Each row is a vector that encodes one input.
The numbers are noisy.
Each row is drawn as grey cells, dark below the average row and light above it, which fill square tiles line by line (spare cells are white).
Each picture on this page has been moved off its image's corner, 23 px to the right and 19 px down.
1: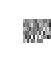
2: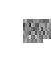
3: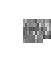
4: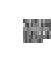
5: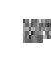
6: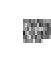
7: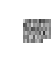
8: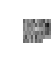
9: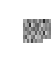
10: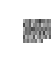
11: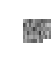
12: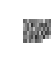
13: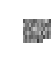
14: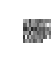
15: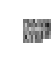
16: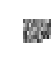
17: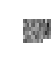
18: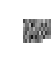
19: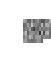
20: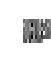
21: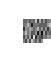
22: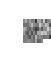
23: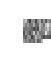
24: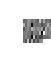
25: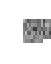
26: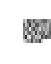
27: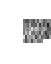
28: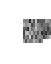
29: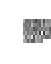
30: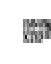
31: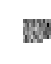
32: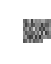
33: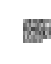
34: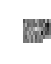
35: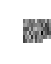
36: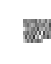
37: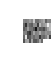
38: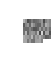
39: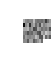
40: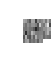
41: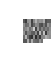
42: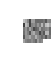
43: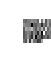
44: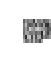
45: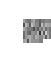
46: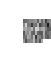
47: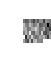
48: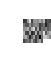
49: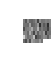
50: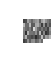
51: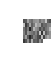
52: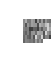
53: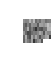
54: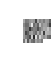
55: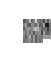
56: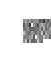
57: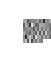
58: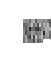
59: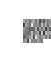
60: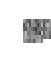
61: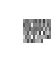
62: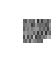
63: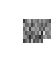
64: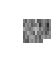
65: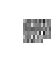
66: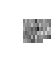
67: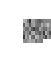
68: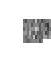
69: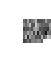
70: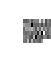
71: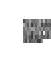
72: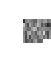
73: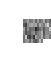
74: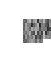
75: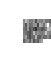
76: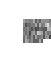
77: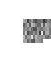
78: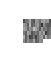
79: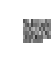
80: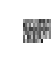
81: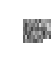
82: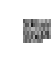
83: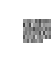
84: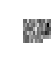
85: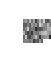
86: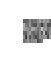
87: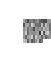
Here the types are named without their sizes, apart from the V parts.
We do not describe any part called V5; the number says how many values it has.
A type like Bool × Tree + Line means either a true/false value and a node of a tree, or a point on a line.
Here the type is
Bool × (Line + V5).
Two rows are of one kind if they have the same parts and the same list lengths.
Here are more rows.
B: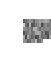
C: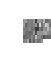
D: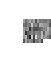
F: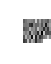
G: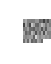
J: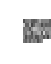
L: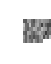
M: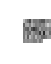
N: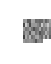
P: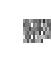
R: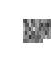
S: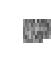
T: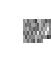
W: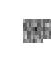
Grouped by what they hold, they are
B, C, D, J, L, R, T
F, G, M, N, P, S, W

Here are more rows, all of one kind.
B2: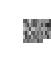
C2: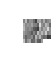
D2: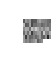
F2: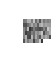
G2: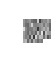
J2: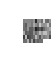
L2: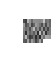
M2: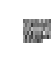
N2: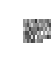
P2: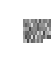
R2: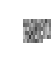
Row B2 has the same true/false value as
D2, L2 and M2.
